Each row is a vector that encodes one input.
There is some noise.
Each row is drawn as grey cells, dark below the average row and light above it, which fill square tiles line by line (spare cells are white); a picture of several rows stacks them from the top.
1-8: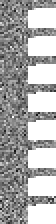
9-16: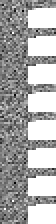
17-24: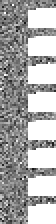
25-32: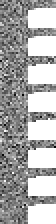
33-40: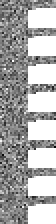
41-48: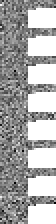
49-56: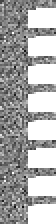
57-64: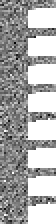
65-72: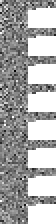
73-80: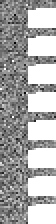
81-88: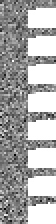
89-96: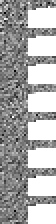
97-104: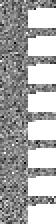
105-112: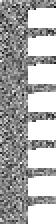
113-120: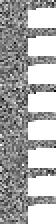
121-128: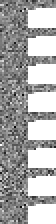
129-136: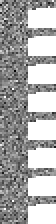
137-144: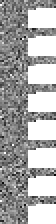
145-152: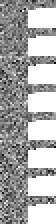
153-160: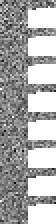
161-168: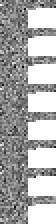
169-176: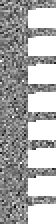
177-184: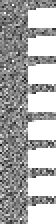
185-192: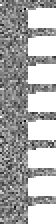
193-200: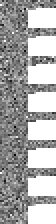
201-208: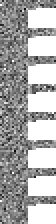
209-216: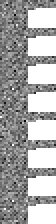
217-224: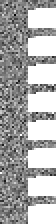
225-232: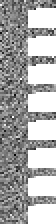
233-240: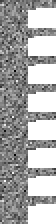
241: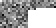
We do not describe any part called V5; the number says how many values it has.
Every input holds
either a point on a 6-point line, or a true/false value and a value of V5, or a list of up to three points on a 4-point line.
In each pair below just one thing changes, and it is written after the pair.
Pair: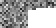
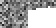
the value of V5
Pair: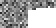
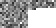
the true/false value
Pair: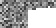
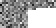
the true/false value
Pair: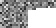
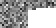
the value of V5
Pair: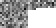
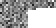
the value of V5
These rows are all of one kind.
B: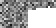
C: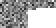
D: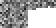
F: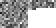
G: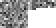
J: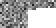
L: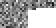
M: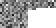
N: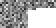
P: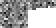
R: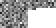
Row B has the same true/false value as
D and P.
